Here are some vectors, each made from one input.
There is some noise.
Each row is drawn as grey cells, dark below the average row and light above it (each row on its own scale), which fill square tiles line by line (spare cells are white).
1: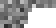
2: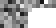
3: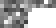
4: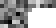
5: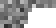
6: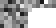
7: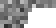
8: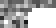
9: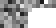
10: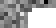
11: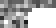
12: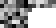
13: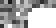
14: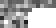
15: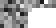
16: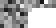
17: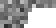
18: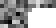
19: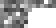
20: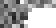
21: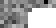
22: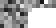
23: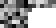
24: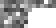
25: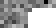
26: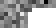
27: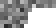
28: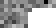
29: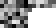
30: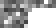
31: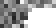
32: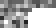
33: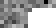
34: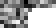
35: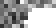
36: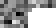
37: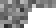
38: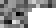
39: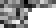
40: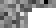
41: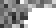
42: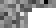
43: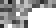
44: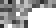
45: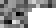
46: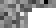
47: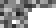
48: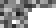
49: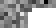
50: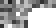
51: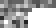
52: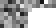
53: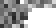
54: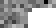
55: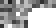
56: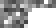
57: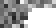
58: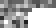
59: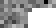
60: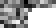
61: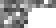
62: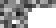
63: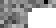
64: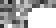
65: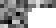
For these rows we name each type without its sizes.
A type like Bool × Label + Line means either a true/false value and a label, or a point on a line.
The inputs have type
Bool × Bool × Bool + Circle.
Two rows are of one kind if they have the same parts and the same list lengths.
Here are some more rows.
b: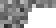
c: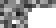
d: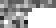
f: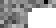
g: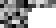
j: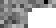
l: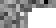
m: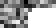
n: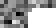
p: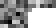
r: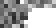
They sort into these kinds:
b, d, f, j, l, r
c, g, m, n, p

